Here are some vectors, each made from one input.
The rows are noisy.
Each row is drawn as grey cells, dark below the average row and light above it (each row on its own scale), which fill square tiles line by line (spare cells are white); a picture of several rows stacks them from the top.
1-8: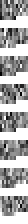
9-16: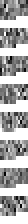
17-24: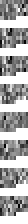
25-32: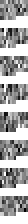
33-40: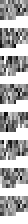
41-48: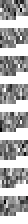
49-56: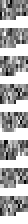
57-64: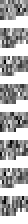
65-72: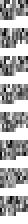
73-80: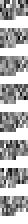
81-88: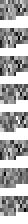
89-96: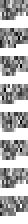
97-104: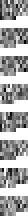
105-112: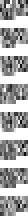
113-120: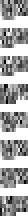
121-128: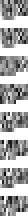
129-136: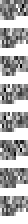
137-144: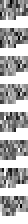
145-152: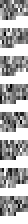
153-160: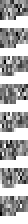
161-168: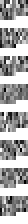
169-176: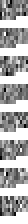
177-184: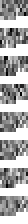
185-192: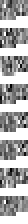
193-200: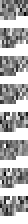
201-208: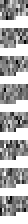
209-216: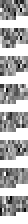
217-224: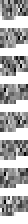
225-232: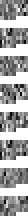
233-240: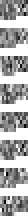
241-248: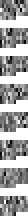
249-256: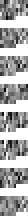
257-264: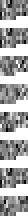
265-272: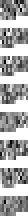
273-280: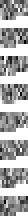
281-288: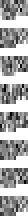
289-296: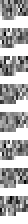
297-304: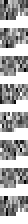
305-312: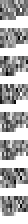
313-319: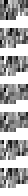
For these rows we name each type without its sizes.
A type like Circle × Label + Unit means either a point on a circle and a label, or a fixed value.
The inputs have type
Bool × Bool × Bool × Bool × Bool.
